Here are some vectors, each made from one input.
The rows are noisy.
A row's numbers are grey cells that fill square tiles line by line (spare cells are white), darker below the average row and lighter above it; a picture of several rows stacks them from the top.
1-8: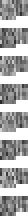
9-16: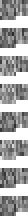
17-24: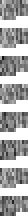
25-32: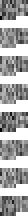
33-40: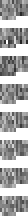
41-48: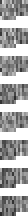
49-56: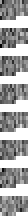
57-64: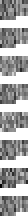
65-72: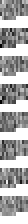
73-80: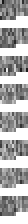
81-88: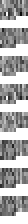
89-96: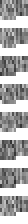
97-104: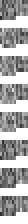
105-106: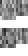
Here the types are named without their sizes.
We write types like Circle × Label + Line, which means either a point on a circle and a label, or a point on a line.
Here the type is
Bool × (Tree + Unit).
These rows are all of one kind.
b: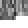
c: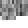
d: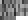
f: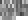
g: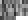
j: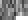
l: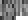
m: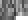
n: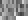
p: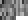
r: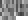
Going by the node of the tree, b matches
j and m.
